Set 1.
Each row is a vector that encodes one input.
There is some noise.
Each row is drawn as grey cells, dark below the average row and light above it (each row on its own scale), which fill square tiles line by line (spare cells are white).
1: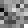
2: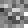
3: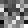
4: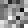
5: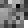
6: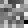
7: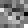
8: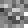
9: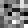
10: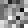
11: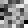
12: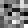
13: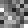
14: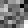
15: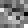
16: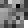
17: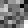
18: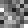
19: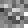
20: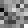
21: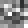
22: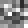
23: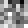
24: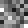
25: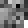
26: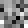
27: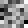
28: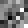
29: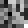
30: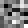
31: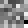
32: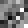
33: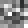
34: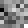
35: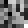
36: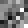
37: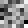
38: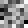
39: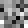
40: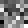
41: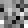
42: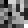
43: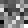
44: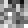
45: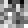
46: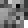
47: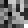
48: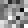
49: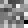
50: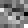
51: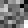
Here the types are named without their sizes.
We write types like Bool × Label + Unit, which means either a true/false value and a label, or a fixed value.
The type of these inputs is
Bool × Bool × Bool × Bool.
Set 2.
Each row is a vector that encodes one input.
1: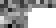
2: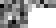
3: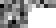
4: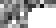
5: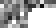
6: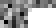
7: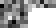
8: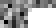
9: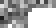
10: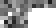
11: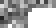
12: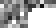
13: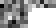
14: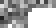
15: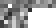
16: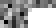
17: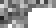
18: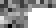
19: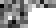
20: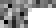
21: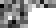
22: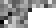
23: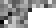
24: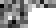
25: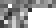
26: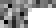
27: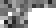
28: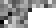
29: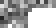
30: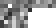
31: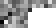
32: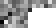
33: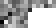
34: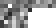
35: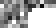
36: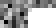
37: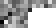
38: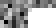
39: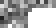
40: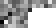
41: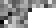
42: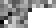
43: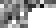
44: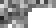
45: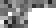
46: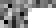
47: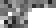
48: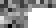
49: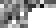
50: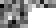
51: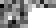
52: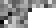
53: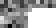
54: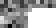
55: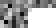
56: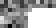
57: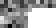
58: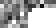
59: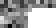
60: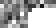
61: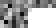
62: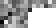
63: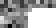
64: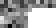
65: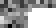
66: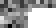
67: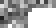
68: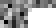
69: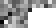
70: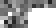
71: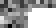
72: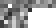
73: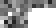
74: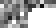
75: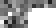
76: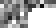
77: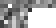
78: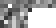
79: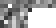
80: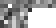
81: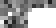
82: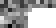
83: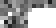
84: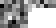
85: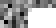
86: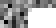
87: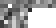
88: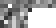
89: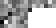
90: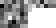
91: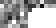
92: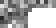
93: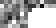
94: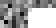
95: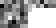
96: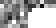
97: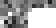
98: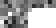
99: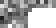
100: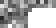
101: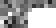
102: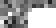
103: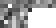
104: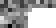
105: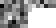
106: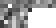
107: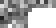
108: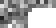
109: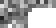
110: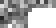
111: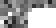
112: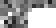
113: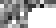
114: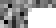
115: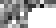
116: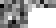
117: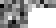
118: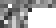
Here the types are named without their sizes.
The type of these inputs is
Bool × Bool × Bool.
